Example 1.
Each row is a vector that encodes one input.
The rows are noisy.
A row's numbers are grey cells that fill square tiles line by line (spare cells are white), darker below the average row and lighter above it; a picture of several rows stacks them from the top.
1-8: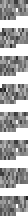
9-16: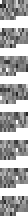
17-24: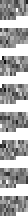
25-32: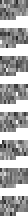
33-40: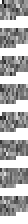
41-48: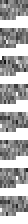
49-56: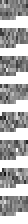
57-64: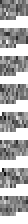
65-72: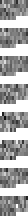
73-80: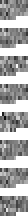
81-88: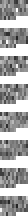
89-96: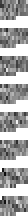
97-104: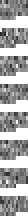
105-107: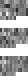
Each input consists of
either a point on a 9-point line, or three true/false values.
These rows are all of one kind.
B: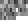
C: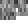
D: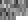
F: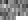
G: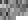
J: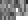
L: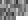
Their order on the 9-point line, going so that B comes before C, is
B, C, J, L, D, G, F.
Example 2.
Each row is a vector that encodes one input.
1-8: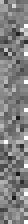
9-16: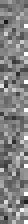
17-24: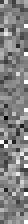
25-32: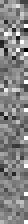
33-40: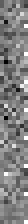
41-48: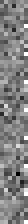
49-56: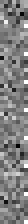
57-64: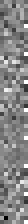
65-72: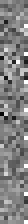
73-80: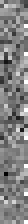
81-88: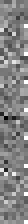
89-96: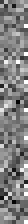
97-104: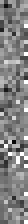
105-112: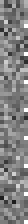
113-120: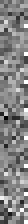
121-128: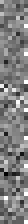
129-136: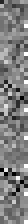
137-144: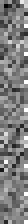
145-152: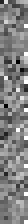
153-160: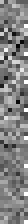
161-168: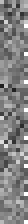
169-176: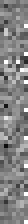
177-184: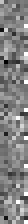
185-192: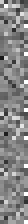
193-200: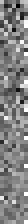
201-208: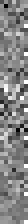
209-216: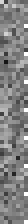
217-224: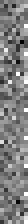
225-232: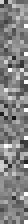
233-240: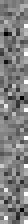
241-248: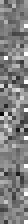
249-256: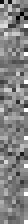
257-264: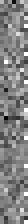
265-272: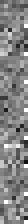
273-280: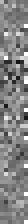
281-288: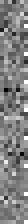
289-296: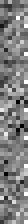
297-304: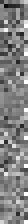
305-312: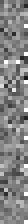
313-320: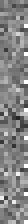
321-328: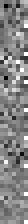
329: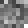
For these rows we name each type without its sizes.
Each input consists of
a list of points on a circle.
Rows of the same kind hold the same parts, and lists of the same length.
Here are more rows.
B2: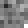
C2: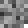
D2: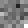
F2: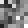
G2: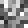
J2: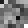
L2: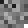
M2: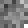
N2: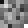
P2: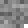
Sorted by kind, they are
B2, F2, L2, M2
C2, D2, J2, N2, P2
G2

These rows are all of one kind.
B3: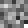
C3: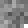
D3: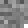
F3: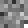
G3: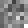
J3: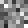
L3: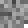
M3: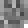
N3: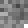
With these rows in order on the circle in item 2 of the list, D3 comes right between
F3 and G3.
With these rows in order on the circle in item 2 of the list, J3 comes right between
C3 and N3.
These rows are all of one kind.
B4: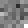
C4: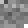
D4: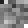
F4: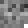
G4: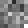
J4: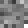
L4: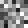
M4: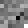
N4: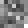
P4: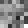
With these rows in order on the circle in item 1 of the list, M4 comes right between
C4 and L4.
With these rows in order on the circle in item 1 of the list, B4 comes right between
F4 and N4.
